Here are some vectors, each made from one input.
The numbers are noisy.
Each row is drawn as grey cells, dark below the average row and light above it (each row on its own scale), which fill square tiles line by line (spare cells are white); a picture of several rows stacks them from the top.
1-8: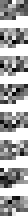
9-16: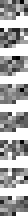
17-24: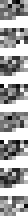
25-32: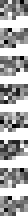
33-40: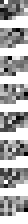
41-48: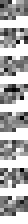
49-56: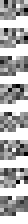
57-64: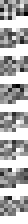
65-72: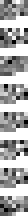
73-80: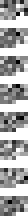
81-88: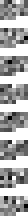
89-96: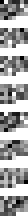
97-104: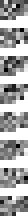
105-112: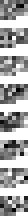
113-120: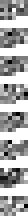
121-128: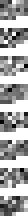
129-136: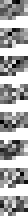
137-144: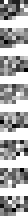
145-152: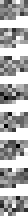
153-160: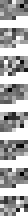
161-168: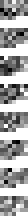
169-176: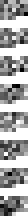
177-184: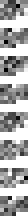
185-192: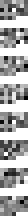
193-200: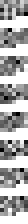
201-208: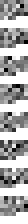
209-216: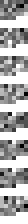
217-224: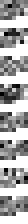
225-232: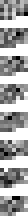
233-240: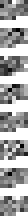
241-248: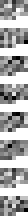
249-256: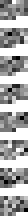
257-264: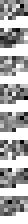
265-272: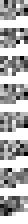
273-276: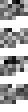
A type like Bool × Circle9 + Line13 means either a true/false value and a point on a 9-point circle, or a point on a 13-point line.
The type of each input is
Bool × Line16 + Line7.
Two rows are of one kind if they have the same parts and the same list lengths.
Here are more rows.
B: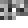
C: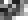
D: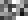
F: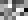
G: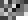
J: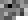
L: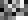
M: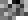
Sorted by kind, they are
B, C, D, G, J, L, M
F

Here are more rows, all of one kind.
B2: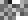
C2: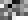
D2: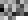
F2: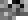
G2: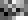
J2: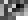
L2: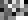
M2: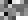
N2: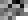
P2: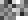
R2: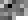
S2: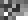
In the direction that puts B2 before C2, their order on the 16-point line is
S2, J2, M2, B2, P2, R2, C2, F2, N2, D2, G2, L2.
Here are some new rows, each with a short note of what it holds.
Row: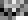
a point on a 16-point line and a true/false value
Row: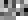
a point on a 7-point line
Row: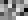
a point on a 7-point line
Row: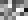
a point on a 7-point line
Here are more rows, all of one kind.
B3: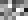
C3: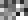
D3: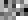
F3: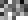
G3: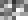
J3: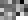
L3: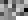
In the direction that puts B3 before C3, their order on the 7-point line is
G3, B3, L3, D3, C3, J3, F3.
